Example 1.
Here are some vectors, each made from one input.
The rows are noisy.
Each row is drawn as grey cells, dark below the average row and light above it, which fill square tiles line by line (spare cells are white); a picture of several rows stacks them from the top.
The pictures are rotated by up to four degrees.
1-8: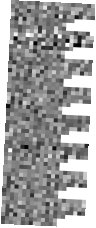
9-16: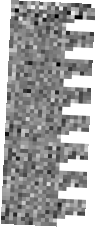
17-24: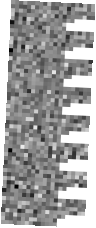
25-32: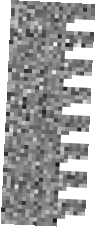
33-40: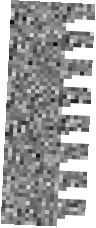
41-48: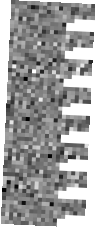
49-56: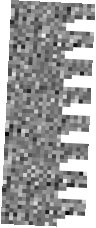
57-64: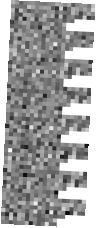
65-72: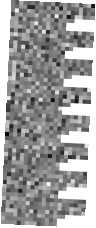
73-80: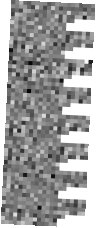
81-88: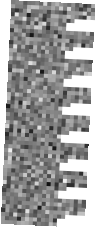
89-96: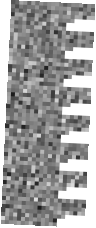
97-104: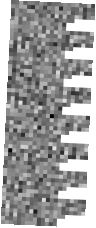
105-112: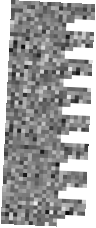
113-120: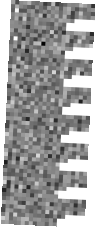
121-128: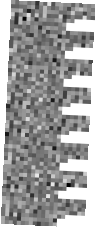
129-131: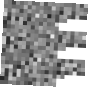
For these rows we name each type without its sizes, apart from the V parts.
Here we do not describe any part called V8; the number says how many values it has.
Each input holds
either a point on a circle and a value of V8, or a point on a line.
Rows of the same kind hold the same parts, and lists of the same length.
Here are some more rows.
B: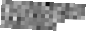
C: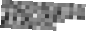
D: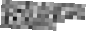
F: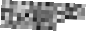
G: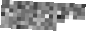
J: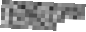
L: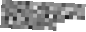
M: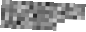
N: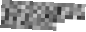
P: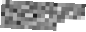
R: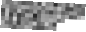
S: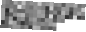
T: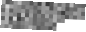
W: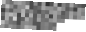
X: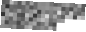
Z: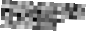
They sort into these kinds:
B, F, G, J, M, P, R, T, W, X, Z
C, D, L, N, S

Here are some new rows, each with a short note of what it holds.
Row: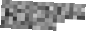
a point on a line
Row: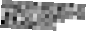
a point on a line
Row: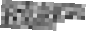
a point on a line
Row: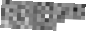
a point on a circle and a value of V8
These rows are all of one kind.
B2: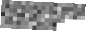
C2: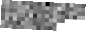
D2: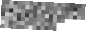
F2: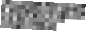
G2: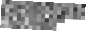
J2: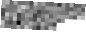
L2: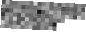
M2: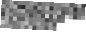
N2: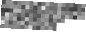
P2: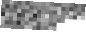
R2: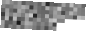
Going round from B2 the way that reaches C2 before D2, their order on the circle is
B2, P2, J2, R2, C2, F2, G2, D2, M2, N2, L2.
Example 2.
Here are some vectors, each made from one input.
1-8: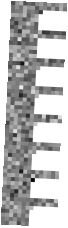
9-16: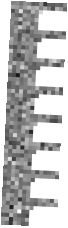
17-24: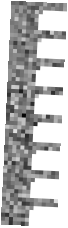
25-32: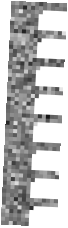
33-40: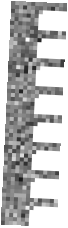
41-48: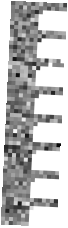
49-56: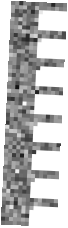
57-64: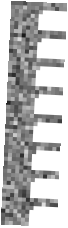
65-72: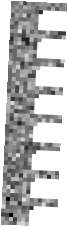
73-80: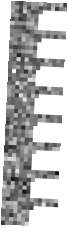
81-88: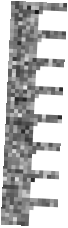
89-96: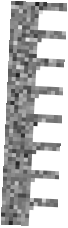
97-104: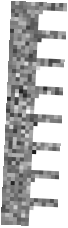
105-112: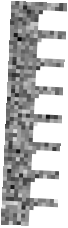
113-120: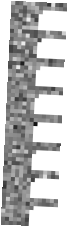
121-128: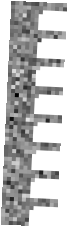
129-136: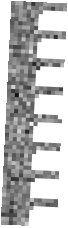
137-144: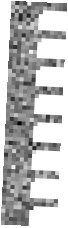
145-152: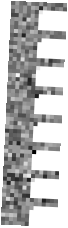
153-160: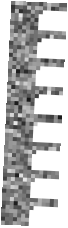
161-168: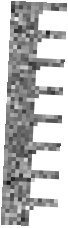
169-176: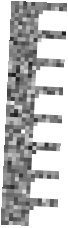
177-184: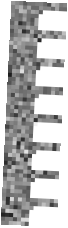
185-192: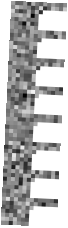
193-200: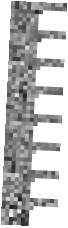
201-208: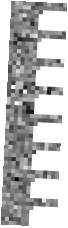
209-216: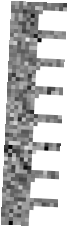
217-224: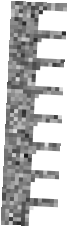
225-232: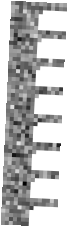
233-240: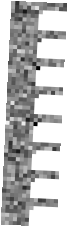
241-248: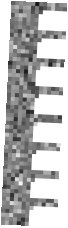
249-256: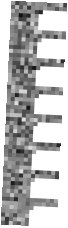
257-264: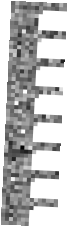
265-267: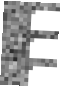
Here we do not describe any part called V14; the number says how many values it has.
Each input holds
one of 9 labels and a value of V14, together with either a fixed value, or four true/false values.
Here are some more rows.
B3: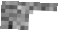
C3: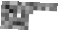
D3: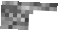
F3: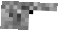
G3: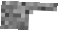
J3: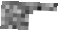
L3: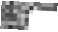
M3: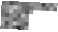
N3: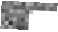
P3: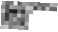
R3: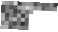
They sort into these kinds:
B3, C3, D3, G3, L3, N3, P3, R3
F3, J3, M3

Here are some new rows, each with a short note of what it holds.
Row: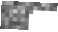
one of 9 labels, four true/false values and a value of V14
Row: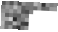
one of 9 labels and a value of V14
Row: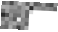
one of 9 labels, four true/false values and a value of V14
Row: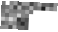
one of 9 labels, four true/false values and a value of V14
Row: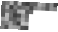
one of 9 labels, four true/false values and a value of V14
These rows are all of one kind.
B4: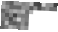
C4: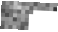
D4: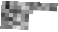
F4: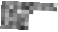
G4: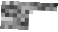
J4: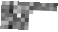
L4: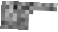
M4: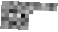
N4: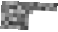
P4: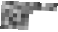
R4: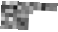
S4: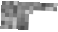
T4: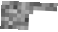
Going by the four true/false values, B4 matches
C4, D4, G4 and J4.
